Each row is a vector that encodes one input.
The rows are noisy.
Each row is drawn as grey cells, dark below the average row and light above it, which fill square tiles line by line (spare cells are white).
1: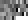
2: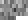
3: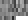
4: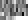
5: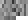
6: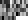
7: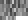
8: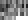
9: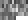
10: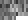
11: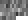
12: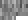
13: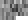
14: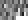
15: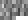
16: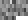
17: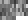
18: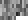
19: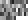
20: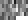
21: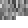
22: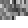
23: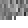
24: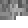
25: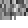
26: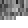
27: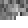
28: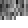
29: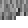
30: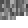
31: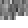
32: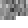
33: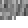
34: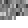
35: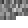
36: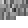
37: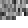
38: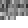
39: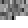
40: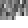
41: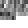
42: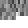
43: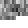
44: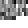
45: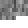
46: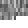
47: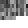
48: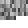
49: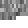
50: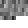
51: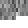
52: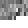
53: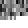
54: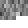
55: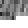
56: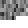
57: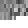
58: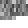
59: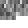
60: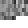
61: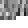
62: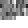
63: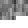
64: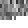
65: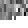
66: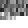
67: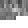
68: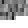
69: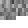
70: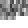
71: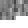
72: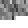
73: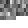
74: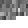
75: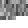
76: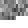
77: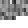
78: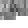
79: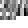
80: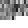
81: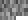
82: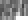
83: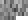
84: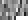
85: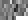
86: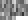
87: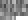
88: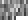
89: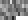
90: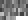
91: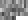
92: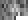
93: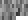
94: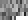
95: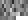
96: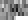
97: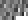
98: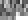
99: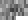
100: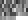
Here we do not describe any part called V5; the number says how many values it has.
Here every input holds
a true/false value, together with either a point on a 6-point circle, or a value of V5.
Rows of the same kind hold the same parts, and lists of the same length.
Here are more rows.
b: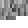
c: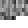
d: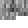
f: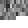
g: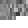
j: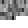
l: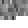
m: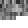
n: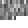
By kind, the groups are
b, d, g, n
c, f, j, l, m

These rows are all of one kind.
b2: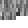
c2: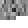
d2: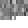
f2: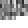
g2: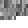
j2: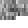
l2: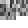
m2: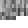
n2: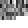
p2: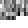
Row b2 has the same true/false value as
d2, f2, g2 and n2.
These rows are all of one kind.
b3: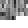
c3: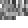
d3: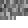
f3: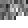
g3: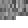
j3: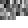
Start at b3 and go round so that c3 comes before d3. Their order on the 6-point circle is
b3, c3, g3, d3, j3, f3.
